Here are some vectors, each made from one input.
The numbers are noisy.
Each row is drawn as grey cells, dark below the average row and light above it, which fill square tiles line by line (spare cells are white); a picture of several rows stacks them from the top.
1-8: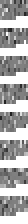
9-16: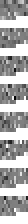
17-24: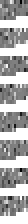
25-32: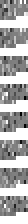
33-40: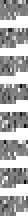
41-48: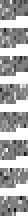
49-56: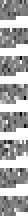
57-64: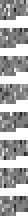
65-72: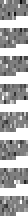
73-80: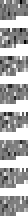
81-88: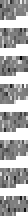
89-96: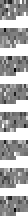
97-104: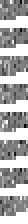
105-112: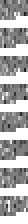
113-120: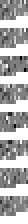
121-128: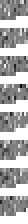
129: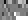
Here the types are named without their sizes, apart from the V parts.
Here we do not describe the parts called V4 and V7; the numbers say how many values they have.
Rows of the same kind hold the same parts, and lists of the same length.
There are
2 kinds of row.
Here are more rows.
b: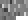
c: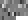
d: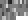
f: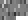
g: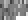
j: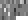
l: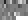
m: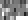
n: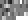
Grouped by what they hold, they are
b, c, f, j, l
d, g, m, n

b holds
three true/false values, a value of V4 and a value of V7.
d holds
a point on a line, a value of V4 and a value of V7.
